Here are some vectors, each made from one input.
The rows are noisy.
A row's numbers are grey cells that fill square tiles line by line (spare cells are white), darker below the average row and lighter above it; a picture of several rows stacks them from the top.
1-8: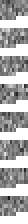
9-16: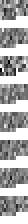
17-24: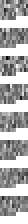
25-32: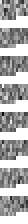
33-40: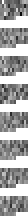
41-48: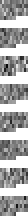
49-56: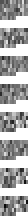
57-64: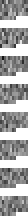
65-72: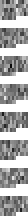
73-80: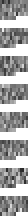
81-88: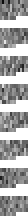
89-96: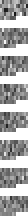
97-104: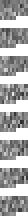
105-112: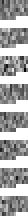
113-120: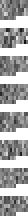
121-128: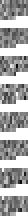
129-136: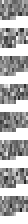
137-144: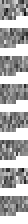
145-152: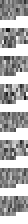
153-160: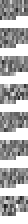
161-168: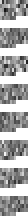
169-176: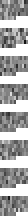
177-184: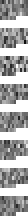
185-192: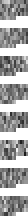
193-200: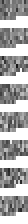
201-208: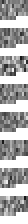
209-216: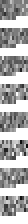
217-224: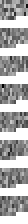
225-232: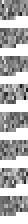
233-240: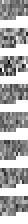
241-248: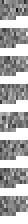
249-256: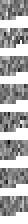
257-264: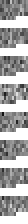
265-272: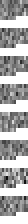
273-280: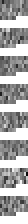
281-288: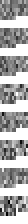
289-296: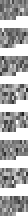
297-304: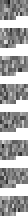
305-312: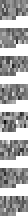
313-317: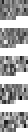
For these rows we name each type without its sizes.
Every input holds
either a point on a circle, or a list of points on a line.
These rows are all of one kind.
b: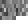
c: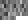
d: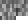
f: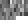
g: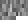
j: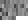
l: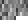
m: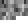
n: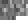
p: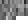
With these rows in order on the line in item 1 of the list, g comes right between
d and l.
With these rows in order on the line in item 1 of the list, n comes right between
b and m.
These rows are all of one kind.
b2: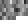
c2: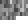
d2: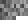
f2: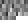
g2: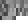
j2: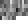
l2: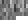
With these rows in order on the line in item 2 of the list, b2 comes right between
f2 and l2.
